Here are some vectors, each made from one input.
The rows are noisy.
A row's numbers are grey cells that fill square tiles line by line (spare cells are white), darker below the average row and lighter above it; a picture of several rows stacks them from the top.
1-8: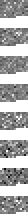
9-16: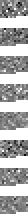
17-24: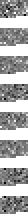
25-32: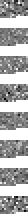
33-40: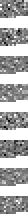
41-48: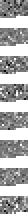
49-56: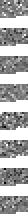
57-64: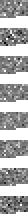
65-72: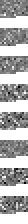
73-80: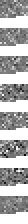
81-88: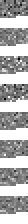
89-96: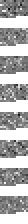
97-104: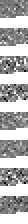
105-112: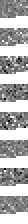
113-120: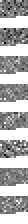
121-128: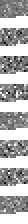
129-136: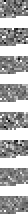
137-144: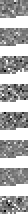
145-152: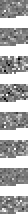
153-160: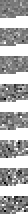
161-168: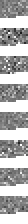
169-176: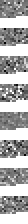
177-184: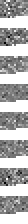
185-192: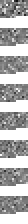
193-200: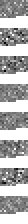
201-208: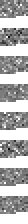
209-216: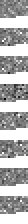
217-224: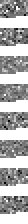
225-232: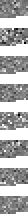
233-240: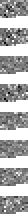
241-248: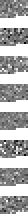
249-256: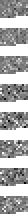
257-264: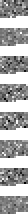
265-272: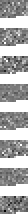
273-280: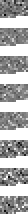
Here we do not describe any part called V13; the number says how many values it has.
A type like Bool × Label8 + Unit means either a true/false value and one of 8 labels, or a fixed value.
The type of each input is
Bool × Bool × Bool × Bool × Bool + Line10 × (Line10 + V13).
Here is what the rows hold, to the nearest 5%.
About 40% of them hold a point on a 10-point line, together with either a point on a 10-point line, or a value of V13. The rest hold five true/false values.
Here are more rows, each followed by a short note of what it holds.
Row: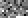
a point on a 10-point line and a value of V13
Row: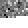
a point on a 10-point line and a value of V13
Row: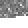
five true/false values
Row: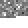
five true/false values
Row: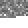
five true/false values
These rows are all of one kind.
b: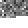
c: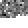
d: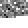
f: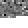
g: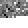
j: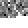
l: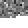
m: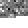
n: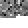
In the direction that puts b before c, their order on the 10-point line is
d, g, j, m, n, b, f, l, c.
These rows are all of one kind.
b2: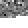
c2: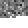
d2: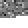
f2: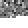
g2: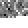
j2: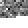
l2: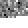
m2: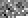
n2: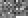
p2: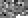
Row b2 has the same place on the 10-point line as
c2, d2, f2 and p2.
